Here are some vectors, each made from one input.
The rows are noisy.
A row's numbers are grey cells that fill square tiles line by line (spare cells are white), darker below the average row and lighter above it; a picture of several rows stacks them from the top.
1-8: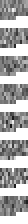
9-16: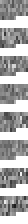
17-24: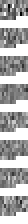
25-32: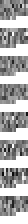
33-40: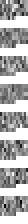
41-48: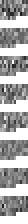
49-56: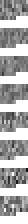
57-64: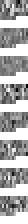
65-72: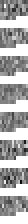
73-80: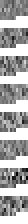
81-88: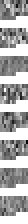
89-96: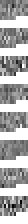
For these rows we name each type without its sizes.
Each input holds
either a fixed value, or a label and a true/false value, or a node of a tree.
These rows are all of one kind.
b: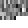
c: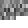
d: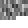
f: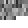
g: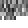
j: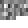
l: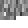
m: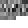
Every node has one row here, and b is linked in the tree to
g.
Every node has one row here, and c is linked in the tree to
d and l.
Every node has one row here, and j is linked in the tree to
l and m.
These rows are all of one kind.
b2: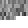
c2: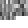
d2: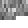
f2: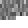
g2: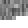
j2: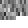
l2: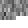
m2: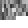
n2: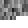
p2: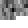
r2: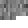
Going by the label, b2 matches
c2, d2, j2 and l2.
